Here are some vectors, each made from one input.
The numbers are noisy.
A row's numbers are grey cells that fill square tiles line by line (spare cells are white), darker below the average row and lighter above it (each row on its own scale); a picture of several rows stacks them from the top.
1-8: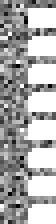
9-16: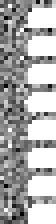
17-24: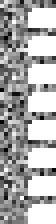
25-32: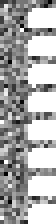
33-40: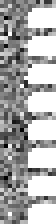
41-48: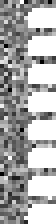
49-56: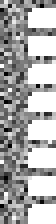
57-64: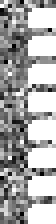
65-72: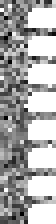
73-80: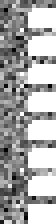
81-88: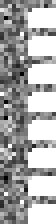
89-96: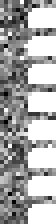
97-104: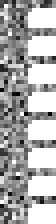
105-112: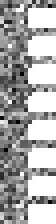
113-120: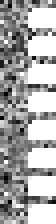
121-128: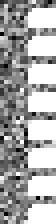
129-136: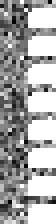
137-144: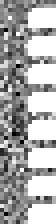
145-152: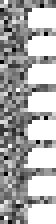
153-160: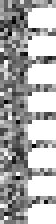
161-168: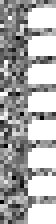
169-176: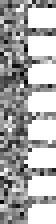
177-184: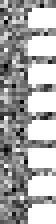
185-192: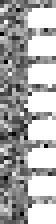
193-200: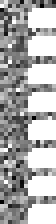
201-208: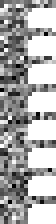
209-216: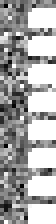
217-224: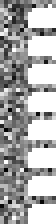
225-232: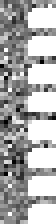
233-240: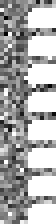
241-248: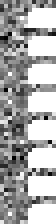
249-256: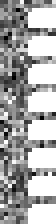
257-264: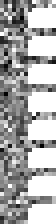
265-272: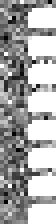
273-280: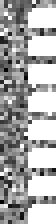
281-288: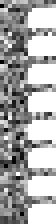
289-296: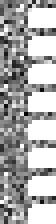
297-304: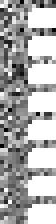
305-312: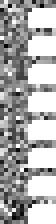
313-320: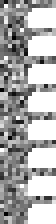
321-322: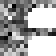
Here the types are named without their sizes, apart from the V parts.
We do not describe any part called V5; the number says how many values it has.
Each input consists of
either a point on a line, or a node of a tree, or a value of V5.
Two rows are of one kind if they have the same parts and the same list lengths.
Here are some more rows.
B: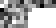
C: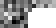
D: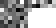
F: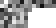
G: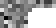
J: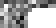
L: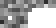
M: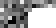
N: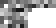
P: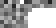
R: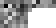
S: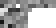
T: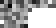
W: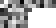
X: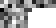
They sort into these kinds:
B, F, W, X
C, D, G, J, L, M, N, P, R, S
T

